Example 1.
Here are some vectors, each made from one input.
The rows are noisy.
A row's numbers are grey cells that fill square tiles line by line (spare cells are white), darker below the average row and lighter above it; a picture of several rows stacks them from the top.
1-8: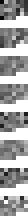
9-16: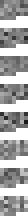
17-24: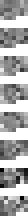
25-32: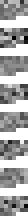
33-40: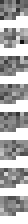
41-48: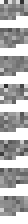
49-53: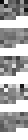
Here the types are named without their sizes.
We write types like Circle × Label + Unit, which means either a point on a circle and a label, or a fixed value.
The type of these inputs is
Bool × Bool × Bool.
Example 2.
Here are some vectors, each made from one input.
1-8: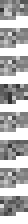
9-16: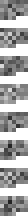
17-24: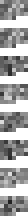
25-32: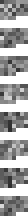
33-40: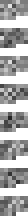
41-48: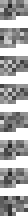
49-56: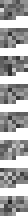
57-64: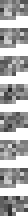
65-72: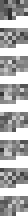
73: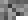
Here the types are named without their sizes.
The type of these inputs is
Line.
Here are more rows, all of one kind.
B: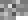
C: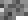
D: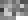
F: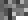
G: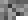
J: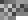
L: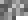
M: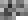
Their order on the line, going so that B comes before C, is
J, B, D, L, G, M, C, F.
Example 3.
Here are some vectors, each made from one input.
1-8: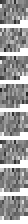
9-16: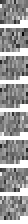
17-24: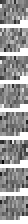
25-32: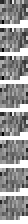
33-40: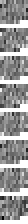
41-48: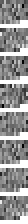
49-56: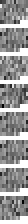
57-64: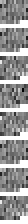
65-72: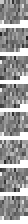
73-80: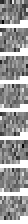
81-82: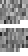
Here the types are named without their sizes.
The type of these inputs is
Circle.
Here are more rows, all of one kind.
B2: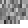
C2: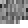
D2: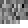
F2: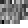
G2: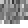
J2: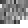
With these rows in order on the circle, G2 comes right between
B2 and C2.
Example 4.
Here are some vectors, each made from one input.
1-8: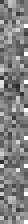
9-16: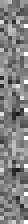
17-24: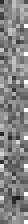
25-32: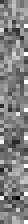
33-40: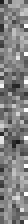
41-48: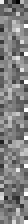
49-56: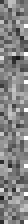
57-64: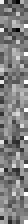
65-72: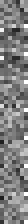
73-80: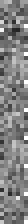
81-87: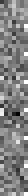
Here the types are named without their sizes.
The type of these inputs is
Circle.
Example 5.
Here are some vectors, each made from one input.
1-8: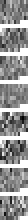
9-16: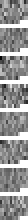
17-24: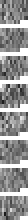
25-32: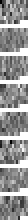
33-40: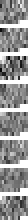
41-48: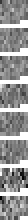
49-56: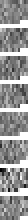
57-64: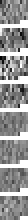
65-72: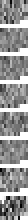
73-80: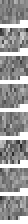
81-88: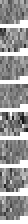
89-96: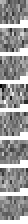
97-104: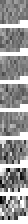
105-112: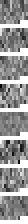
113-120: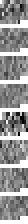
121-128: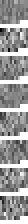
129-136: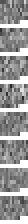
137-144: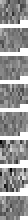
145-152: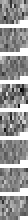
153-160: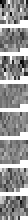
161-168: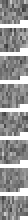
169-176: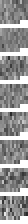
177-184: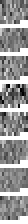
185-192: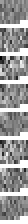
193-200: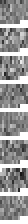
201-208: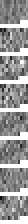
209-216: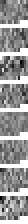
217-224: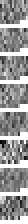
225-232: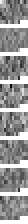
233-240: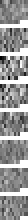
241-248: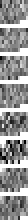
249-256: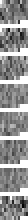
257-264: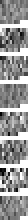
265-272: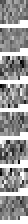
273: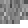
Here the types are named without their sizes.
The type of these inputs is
Circle.
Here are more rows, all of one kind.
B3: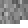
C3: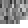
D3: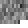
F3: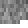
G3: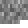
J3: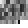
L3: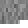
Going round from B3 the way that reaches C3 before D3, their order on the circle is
B3, L3, G3, J3, C3, D3, F3.
